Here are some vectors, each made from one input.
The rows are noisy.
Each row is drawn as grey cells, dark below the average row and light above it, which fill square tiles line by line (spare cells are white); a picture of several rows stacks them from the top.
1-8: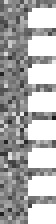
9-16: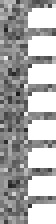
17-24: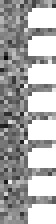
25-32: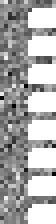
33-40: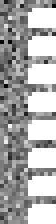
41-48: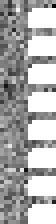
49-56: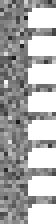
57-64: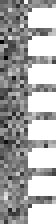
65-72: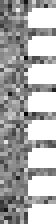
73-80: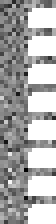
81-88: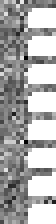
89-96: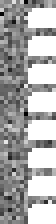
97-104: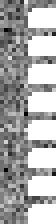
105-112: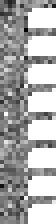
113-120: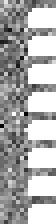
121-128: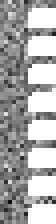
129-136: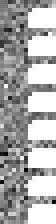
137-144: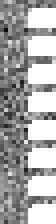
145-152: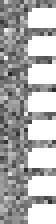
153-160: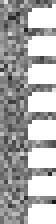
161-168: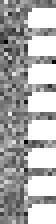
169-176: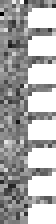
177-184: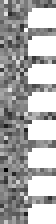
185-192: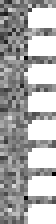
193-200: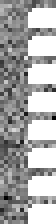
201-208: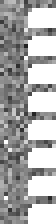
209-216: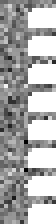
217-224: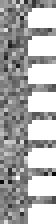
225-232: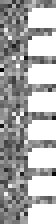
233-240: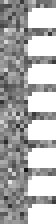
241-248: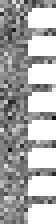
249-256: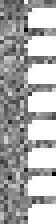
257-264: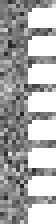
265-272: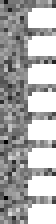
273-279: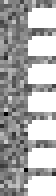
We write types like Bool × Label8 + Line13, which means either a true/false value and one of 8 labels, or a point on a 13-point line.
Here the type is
Bool × Bool × Bool × Circle8 × Line17.
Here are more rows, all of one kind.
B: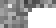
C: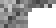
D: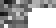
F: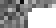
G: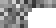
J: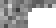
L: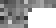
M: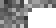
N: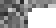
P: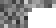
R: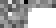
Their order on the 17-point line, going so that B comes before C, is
L, B, C, J, P, R, F, G, N, M, D.
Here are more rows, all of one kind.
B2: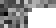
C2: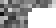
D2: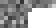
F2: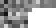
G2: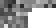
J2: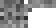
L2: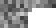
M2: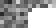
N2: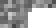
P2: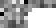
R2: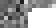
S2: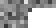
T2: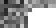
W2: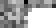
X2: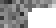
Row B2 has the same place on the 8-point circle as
F2, G2, L2 and N2.
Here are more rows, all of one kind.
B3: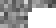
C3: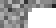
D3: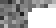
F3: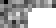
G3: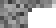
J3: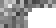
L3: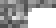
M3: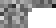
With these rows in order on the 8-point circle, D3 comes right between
F3 and G3.
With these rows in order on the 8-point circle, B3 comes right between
C3 and F3.
